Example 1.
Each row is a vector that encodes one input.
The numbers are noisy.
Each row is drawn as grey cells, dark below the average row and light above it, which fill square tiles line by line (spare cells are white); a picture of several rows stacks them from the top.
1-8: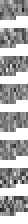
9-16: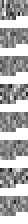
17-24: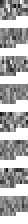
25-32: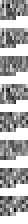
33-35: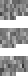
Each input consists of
a point on a 5-point line.
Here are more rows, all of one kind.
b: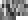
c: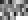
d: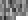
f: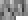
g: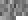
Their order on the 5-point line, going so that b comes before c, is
b, f, g, d, c.
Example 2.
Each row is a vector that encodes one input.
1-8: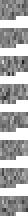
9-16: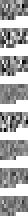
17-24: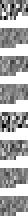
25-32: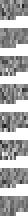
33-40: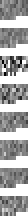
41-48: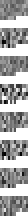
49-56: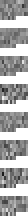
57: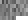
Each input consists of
either a fixed value, or three true/false values.
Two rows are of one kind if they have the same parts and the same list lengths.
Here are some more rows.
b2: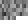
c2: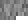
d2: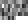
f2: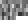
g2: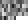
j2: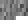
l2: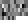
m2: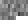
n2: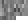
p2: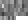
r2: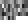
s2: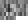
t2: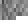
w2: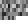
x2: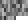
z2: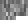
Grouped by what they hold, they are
b2, c2, d2, f2, g2, j2, l2, m2, n2, p2, r2, t2, w2, x2
s2, z2

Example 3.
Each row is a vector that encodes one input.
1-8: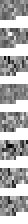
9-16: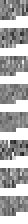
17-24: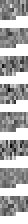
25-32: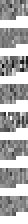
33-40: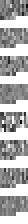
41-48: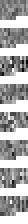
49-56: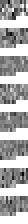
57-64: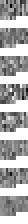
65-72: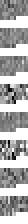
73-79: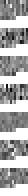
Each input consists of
a point on an 11-point line.
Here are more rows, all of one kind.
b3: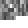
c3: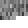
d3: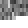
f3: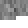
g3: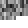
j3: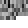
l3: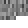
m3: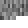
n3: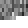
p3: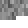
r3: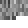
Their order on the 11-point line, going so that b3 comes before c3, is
b3, g3, r3, p3, l3, j3, d3, f3, n3, m3, c3.
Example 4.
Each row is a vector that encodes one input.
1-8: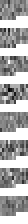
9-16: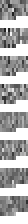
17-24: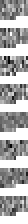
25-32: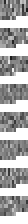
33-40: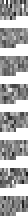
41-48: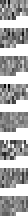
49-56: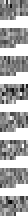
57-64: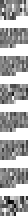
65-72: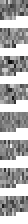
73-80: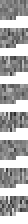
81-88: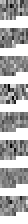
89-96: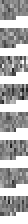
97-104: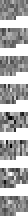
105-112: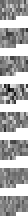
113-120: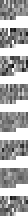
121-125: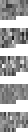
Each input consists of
a point on an 11-point line.
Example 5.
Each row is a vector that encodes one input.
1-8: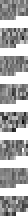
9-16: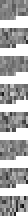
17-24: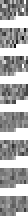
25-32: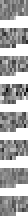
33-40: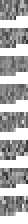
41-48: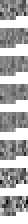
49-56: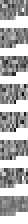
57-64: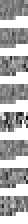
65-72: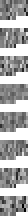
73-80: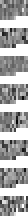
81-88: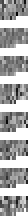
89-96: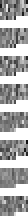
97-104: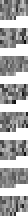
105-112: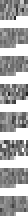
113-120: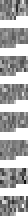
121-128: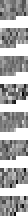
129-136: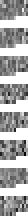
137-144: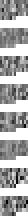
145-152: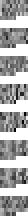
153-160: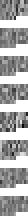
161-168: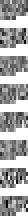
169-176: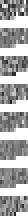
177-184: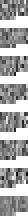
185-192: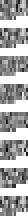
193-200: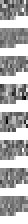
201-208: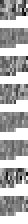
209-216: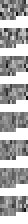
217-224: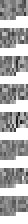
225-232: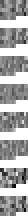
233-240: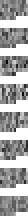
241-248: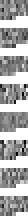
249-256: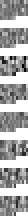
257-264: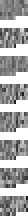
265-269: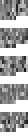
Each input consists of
one of 6 labels.
